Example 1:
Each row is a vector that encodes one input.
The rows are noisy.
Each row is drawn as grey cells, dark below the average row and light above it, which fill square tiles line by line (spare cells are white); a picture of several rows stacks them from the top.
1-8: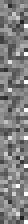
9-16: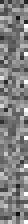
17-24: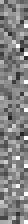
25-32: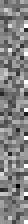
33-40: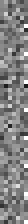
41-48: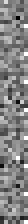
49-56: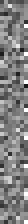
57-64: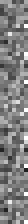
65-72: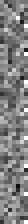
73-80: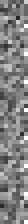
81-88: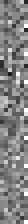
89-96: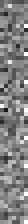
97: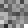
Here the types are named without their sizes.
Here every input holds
a point on a circle.
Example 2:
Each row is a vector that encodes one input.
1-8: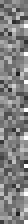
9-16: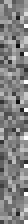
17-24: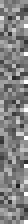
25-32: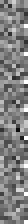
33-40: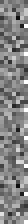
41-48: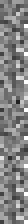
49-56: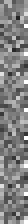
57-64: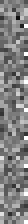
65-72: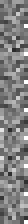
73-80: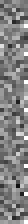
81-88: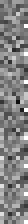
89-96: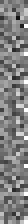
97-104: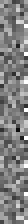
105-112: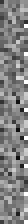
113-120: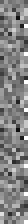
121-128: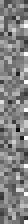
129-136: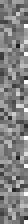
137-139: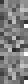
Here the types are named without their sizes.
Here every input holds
a point on a circle.
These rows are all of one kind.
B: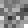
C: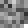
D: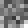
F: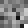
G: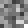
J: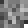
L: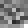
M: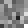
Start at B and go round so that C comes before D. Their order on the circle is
B, G, M, F, J, C, L, D.
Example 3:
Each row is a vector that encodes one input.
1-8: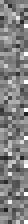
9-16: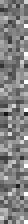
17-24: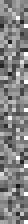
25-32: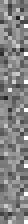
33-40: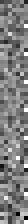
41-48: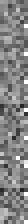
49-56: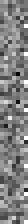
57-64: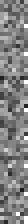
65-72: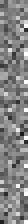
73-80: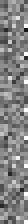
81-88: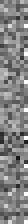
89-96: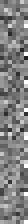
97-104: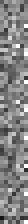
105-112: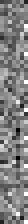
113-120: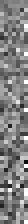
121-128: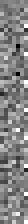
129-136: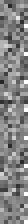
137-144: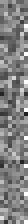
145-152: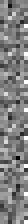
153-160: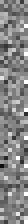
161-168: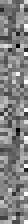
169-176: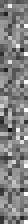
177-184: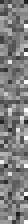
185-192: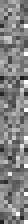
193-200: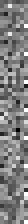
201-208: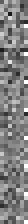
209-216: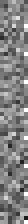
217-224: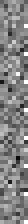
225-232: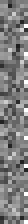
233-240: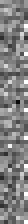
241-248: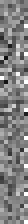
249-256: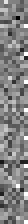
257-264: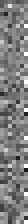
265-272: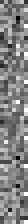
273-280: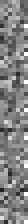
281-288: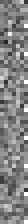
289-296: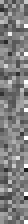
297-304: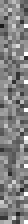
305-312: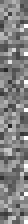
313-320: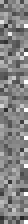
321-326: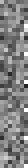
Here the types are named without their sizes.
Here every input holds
a point on a circle.
